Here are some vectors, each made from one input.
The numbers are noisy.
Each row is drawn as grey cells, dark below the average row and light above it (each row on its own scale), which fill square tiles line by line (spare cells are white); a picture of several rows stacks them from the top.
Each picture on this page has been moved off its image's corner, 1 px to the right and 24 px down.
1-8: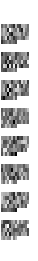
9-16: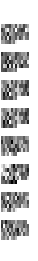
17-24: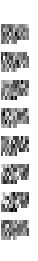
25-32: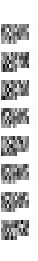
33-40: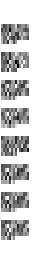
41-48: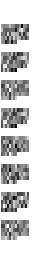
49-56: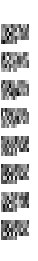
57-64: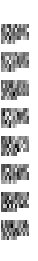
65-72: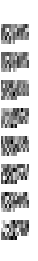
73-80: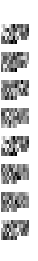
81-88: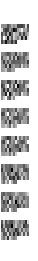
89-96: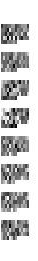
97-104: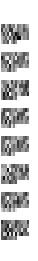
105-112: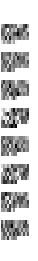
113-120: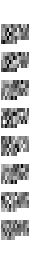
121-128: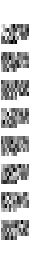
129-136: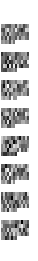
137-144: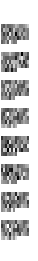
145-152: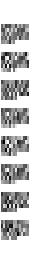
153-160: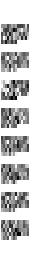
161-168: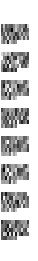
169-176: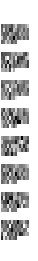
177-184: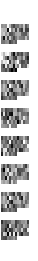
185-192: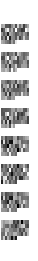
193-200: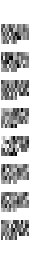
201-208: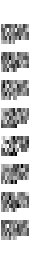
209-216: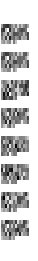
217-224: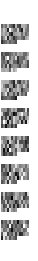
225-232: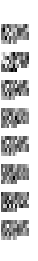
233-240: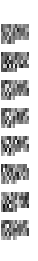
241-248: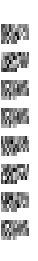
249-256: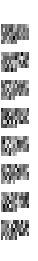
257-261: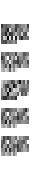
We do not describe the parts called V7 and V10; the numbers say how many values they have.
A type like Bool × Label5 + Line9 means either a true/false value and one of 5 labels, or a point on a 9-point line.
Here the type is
Bool × Bool × Bool × Bool + Tree12 × V7 + V10.
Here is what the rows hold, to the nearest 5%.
About 35% of them hold a node of a 12-node tree and a value of V7. About 40% of them hold four true/false values. The rest hold a value of V10.
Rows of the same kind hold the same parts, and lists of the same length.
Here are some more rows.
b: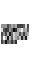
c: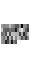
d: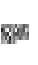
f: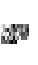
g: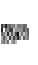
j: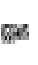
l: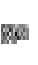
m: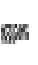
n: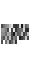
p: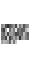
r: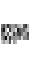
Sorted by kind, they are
b, c, f, n
d, j, m, p, r
g, l

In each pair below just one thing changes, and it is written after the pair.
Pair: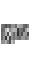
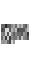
the value of V7
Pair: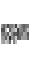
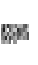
the value of V7
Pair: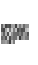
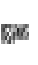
the value of V7
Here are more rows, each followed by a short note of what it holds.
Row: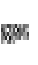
a node of a 12-node tree and a value of V7
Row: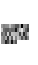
four true/false values
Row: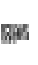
a node of a 12-node tree and a value of V7
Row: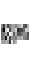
a node of a 12-node tree and a value of V7
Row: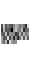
a value of V10
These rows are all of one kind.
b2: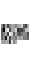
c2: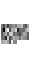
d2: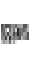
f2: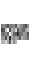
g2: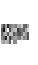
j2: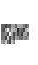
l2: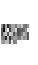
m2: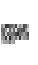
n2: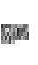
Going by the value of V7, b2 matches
c2, g2 and l2.
